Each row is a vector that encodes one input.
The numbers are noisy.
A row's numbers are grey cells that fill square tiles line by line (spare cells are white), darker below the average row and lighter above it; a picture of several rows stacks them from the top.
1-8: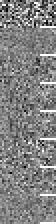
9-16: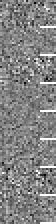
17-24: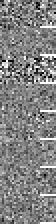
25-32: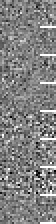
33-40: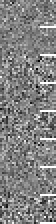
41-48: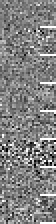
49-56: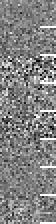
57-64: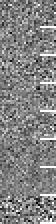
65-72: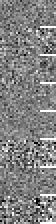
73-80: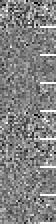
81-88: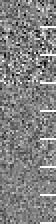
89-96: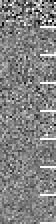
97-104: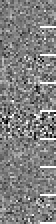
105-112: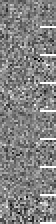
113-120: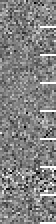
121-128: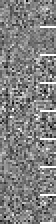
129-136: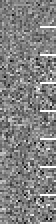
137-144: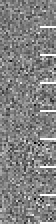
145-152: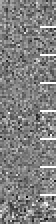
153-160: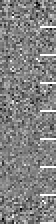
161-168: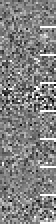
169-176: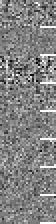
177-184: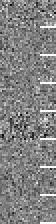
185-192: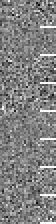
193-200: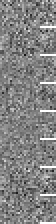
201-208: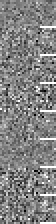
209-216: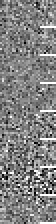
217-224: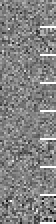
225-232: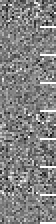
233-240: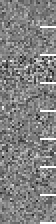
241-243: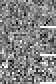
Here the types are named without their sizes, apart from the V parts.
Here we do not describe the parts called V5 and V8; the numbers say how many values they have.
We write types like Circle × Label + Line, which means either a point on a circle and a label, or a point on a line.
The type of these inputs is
Circle × (Circle + V8) + V5.
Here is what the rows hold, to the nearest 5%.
About 80% of them hold a point on a circle, together with either a point on a circle, or a value of V8. The rest hold a value of V5.
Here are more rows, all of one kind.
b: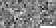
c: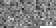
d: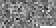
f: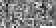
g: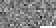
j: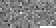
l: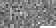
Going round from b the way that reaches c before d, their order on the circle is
b, j, g, l, f, c, d.
